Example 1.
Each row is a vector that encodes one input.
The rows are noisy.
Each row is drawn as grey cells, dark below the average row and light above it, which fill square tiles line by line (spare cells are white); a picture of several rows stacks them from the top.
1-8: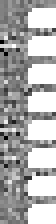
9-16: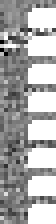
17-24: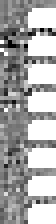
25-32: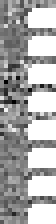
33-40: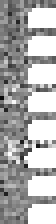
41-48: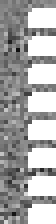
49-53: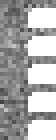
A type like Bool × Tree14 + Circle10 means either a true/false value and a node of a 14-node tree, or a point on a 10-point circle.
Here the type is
Tree8.
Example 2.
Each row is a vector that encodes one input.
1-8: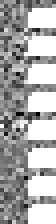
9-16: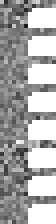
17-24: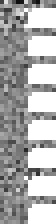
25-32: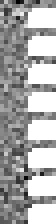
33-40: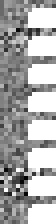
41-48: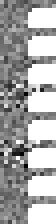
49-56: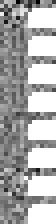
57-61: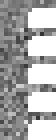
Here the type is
Bool × Bool × Bool × Bool.
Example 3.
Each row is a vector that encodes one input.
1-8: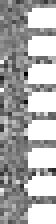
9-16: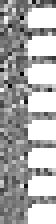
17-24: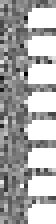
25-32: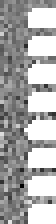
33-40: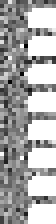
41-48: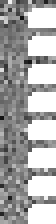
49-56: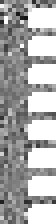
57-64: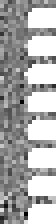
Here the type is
Circle6.
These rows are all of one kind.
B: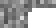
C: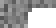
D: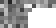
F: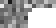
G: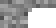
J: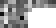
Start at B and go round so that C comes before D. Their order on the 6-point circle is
B, G, C, F, D, J.
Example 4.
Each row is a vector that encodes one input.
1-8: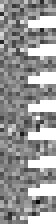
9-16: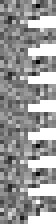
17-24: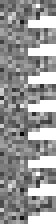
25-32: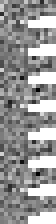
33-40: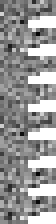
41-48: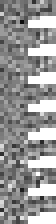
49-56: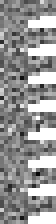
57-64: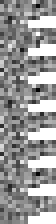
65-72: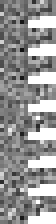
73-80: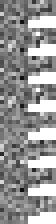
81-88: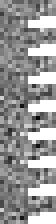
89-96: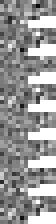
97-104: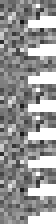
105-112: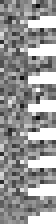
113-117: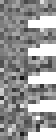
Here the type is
Line6.
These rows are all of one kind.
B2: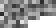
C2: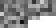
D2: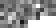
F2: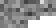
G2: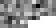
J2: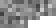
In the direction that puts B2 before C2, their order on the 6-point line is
B2, G2, J2, F2, C2, D2.
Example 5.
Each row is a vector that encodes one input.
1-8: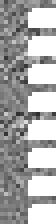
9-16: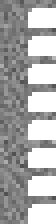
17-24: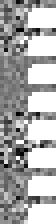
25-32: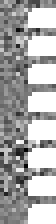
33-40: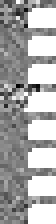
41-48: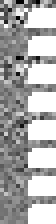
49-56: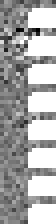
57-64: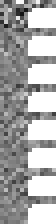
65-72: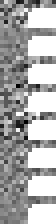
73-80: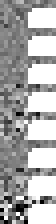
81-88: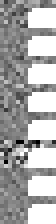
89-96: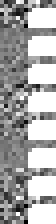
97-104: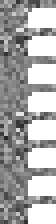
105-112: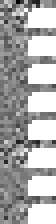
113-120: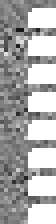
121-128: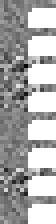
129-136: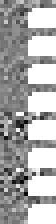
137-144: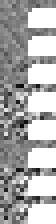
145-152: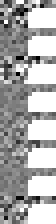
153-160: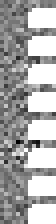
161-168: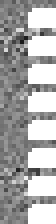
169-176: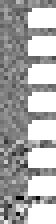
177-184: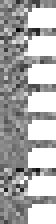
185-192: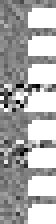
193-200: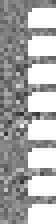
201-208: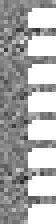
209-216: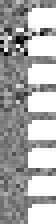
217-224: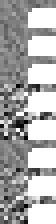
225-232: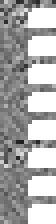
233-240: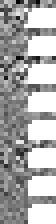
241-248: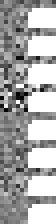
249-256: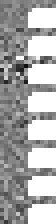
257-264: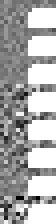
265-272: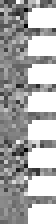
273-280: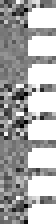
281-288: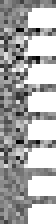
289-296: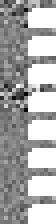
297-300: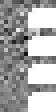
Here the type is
Bool × Bool × Bool × Bool.
